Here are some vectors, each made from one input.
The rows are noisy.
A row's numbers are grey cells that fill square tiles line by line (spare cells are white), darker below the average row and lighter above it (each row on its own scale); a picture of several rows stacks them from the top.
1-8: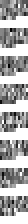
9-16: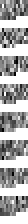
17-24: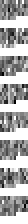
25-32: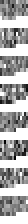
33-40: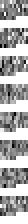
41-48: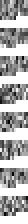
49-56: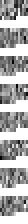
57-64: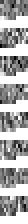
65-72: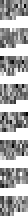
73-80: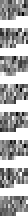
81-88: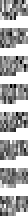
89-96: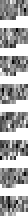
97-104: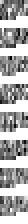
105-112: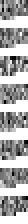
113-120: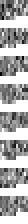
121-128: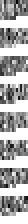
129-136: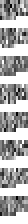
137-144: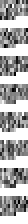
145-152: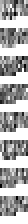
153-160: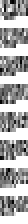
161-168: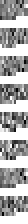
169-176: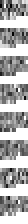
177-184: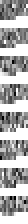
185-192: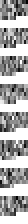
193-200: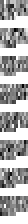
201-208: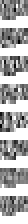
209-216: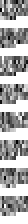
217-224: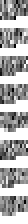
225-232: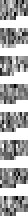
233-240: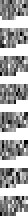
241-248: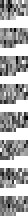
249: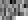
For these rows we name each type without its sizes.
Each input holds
a label and a true/false value, together with either a label, or a point on a line.
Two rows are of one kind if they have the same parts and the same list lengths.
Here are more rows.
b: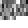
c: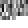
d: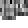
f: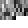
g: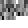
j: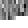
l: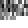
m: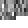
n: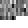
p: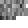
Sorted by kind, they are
b, c, g, l, n, p
d, f, j, m

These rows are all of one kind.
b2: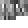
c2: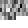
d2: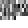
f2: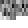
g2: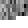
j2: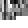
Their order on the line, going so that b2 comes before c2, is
d2, g2, b2, j2, c2, f2.
